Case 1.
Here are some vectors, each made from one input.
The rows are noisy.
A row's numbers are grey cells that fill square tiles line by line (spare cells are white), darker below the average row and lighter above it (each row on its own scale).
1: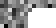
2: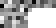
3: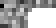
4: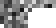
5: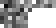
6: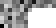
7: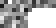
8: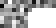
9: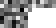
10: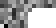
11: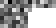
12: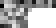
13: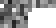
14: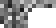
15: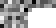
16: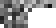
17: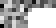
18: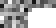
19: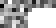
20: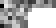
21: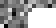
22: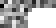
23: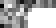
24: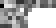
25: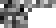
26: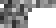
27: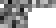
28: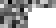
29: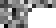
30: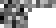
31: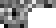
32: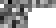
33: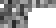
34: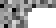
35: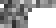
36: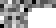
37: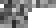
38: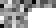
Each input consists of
a point on a 7-point line.
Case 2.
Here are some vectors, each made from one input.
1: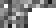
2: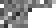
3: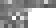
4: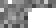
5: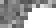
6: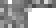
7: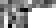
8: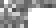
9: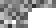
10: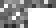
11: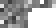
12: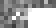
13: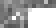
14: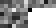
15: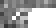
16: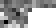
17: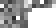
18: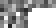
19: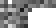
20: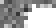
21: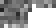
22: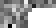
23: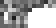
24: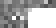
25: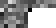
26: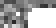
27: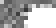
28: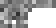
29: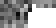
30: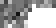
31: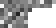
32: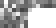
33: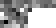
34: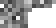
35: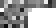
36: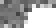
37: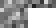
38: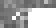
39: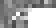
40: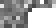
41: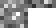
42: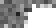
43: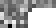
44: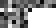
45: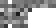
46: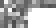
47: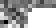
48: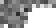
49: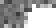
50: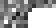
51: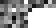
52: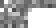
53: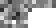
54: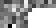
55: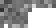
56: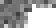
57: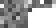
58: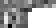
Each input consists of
a node of an 11-node tree.
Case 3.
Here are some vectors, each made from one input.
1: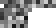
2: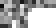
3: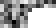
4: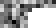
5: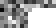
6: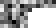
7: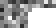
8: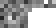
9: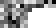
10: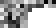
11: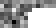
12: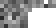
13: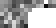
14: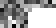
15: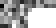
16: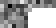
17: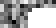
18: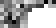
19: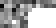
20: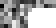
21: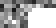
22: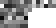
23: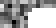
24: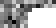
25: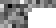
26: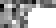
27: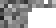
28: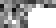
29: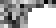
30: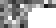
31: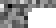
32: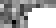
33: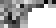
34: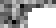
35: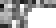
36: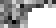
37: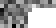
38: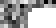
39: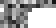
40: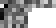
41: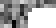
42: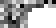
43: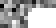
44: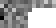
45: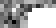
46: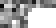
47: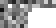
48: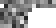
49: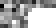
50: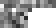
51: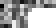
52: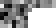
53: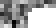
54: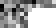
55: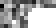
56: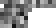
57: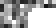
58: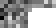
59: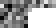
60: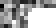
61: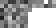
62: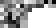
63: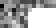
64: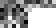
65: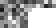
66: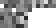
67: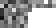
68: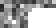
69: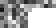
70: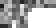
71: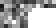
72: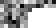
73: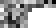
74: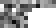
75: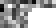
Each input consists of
a point on an 11-point line.
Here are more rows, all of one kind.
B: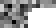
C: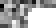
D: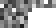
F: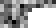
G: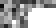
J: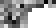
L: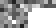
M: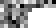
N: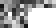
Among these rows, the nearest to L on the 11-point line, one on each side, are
D and N.
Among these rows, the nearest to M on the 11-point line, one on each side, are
F and J.
